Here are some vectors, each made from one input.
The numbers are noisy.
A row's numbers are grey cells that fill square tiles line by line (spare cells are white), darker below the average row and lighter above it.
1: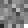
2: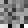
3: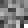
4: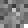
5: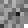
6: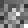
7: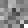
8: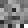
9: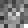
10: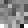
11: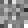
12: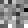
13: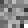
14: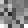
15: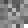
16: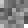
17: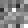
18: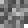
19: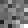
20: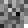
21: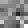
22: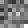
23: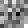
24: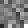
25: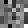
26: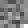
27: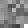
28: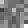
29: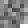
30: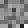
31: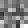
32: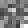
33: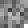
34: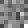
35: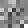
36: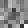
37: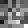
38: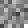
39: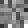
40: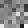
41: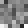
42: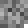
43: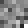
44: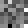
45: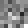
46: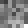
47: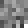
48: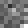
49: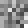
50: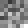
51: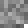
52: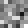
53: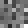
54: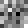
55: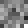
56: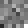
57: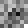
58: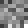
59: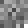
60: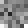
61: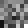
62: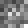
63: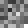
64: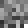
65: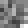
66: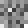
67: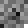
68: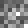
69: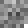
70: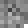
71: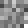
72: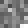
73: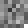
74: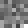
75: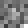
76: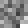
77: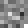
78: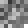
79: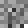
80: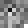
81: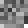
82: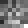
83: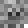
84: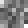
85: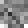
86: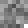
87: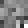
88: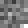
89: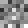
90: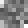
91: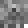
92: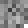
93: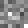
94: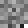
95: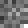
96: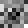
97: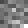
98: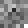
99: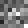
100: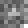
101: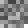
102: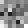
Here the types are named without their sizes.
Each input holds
three true/false values, together with either a point on a line, or a node of a tree.
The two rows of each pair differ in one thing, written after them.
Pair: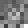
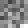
the node of the tree
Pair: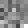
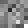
the node of the tree
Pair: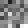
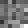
the node of the tree
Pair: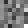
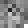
one of the three true/false values
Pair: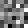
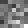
the node of the tree
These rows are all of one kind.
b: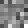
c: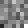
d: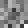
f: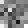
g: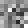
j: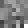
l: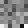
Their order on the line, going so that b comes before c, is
b, c, j, d, g, l, f.
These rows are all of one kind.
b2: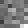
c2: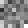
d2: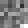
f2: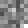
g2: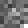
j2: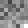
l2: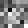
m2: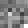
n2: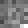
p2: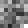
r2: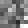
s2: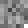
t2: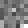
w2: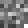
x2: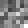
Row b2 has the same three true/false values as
d2, g2, l2 and w2.
